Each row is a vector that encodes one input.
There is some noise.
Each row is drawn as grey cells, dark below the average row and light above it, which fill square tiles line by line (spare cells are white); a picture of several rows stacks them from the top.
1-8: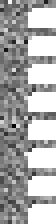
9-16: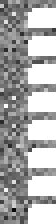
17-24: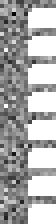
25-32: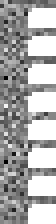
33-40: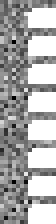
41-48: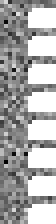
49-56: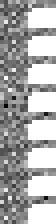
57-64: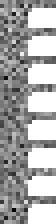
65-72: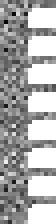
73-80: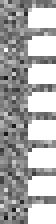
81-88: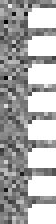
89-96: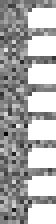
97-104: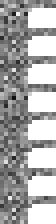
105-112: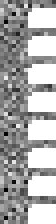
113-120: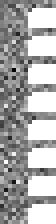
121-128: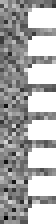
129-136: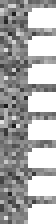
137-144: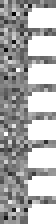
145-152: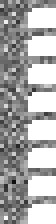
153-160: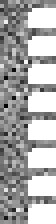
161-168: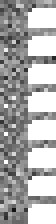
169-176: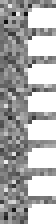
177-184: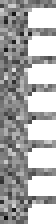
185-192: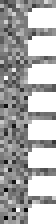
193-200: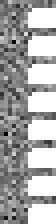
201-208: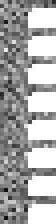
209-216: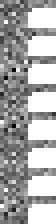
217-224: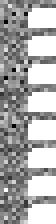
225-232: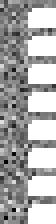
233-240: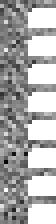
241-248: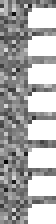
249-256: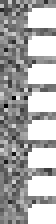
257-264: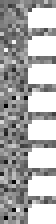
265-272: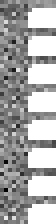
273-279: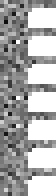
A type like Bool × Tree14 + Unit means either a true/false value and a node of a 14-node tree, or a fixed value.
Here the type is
Bool × Bool × Bool × Label5 × Label5 + Line9 × (Tree8 + Unit).
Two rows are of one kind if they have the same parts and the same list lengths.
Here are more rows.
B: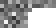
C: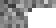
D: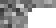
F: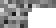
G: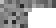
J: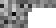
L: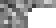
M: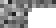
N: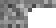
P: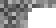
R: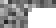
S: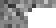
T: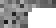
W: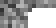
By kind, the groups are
B, P
C, D, L, N, S, W
F, G, J, M, R, T

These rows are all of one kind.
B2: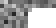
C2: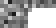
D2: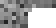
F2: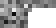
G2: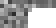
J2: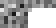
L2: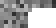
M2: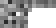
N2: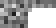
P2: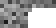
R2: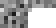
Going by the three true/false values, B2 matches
D2, J2 and N2.
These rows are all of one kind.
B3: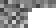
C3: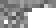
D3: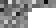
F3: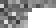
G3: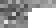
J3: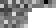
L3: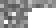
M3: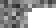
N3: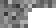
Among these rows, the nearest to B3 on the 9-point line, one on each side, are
C3 and D3.
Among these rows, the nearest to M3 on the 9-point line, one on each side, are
C3 and N3.
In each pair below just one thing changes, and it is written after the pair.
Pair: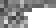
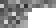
the place on the 9-point line
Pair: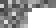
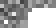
the node of the tree
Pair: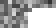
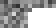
the node of the tree
